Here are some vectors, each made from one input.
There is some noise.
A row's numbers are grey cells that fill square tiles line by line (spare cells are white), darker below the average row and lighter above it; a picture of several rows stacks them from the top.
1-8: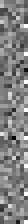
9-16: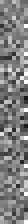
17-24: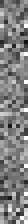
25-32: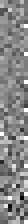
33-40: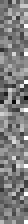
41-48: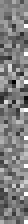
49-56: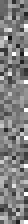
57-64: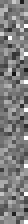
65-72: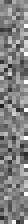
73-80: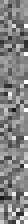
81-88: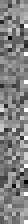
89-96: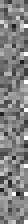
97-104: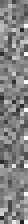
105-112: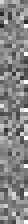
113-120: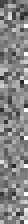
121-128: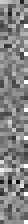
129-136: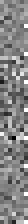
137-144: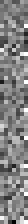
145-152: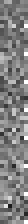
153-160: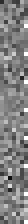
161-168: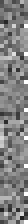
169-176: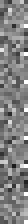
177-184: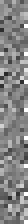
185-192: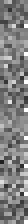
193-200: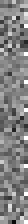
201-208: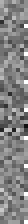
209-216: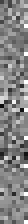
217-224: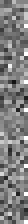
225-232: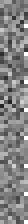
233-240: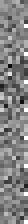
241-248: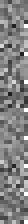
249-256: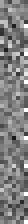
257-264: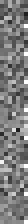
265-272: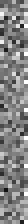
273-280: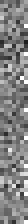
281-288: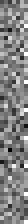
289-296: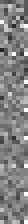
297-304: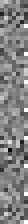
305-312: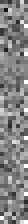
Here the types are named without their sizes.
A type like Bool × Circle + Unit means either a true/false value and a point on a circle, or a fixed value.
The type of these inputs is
Line × Line.
